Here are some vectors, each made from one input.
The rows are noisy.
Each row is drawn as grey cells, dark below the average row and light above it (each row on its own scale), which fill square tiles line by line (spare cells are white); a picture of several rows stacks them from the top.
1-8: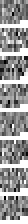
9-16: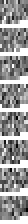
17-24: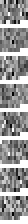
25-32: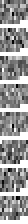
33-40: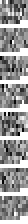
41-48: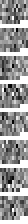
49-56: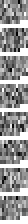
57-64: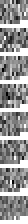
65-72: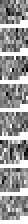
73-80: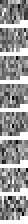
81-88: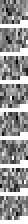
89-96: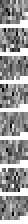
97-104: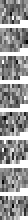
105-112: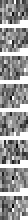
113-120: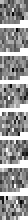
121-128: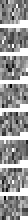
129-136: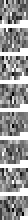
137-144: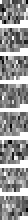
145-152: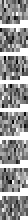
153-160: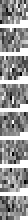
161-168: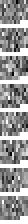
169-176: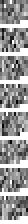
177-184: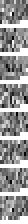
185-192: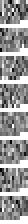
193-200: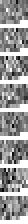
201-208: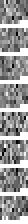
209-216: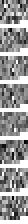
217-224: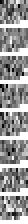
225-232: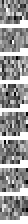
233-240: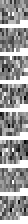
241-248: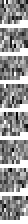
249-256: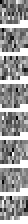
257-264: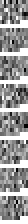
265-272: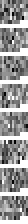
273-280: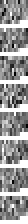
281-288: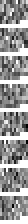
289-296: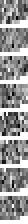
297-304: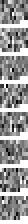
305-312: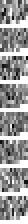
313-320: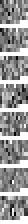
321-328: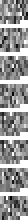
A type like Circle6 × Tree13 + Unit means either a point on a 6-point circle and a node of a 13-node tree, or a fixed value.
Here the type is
Bool × (Tree7 + Tree17).
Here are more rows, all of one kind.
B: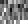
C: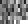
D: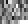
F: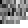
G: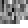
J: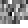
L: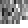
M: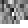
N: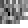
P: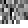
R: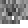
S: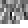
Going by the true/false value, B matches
C, D, F and N.
